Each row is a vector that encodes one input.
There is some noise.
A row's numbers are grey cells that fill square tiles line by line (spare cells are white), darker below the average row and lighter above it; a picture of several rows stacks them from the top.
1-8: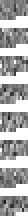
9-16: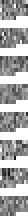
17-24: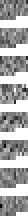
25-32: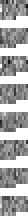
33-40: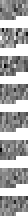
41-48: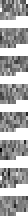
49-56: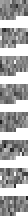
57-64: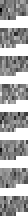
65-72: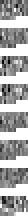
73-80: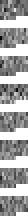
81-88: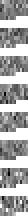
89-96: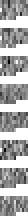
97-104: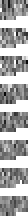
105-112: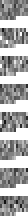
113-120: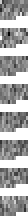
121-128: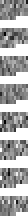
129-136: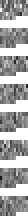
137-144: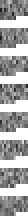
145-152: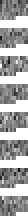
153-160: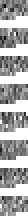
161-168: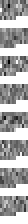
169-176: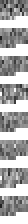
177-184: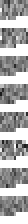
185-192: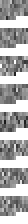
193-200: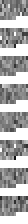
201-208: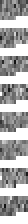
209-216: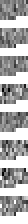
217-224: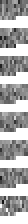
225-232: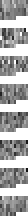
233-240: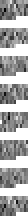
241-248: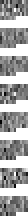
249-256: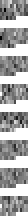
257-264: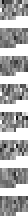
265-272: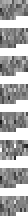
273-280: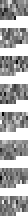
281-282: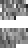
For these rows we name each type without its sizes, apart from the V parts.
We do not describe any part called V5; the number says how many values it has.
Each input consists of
a node of a tree, together with either a point on a line, or a list of values of V5.
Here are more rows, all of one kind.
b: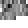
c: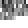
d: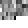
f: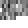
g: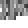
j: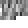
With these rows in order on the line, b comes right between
c and f.
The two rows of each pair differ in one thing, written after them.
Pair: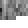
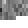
the value of V5 in item 2 of the list
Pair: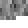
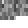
the node of the tree
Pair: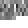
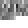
the value of V5 in item 2 of the list
